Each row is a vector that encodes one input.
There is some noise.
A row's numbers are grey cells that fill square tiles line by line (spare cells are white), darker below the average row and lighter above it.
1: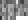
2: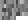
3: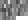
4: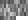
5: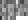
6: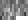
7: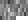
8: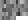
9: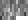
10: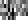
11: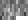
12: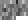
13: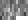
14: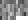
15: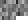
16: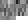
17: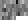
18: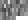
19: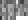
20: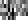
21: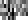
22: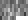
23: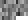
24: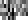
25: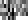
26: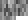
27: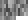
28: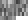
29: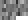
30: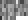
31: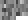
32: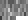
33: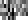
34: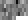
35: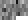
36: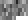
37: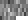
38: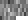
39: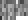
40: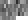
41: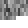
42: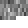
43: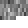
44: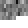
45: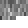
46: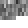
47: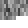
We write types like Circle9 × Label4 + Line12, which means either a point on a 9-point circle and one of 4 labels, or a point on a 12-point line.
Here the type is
List2(Line6).
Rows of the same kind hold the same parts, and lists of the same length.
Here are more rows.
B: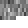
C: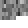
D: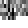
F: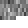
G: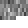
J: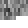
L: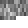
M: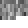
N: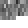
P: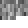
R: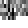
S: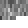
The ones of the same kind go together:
B, F, G, L, M, P, S
C, J, N
D, R

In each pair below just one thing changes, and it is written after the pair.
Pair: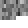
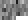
the place on the 6-point line in item 2 of the list
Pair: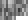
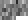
the place on the 6-point line in item 1 of the list
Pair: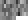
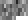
the place on the 6-point line in item 2 of the list
